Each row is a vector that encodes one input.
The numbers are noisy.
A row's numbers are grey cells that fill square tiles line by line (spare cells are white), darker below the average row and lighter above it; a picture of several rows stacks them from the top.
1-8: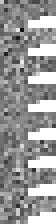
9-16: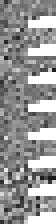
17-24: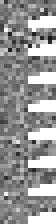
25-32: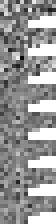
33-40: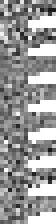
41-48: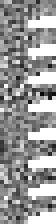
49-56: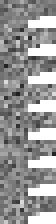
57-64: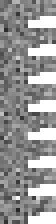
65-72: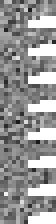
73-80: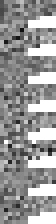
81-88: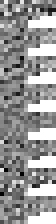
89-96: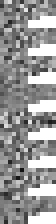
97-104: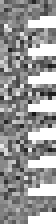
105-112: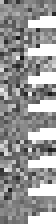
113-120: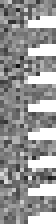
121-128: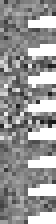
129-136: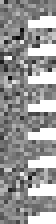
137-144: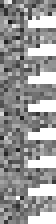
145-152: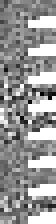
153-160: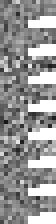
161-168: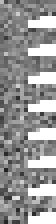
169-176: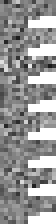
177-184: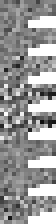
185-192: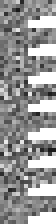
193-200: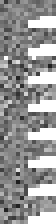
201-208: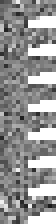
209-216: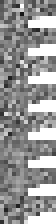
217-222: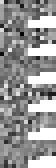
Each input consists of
a true/false value, together with either a fixed value, or a node of each of three 8-node trees.
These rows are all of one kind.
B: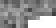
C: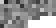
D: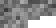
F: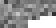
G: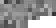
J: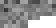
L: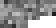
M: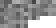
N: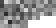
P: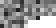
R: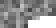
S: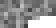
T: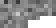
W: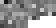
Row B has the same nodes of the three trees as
L, R and S.
